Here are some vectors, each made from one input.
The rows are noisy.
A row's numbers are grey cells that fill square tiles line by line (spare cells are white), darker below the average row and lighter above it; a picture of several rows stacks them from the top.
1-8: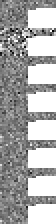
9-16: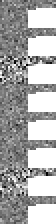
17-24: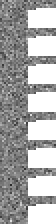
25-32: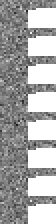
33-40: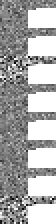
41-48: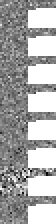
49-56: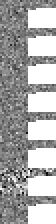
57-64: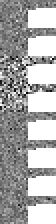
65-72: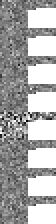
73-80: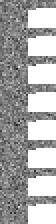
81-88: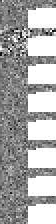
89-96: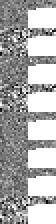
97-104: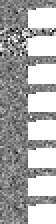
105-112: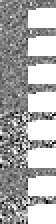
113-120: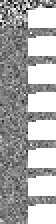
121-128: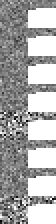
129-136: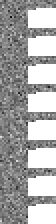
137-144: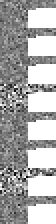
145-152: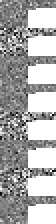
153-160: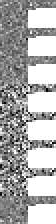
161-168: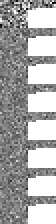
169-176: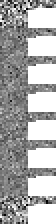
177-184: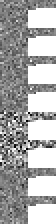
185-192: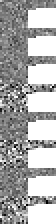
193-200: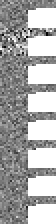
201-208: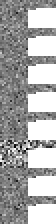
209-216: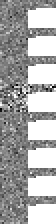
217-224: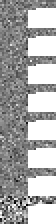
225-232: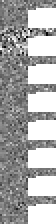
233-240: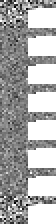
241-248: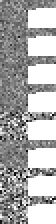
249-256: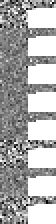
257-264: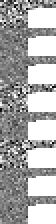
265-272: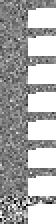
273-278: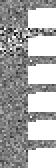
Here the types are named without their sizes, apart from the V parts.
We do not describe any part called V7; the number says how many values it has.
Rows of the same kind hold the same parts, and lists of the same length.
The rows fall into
2 kinds.
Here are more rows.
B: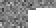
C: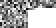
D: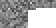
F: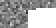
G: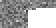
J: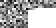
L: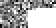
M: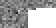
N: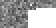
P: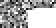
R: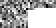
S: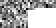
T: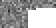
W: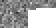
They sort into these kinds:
B, D, F, G, M, N, T, W
C, J, L, P, R, S

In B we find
a label, four true/false values and a value of V7.
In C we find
a point on a line.
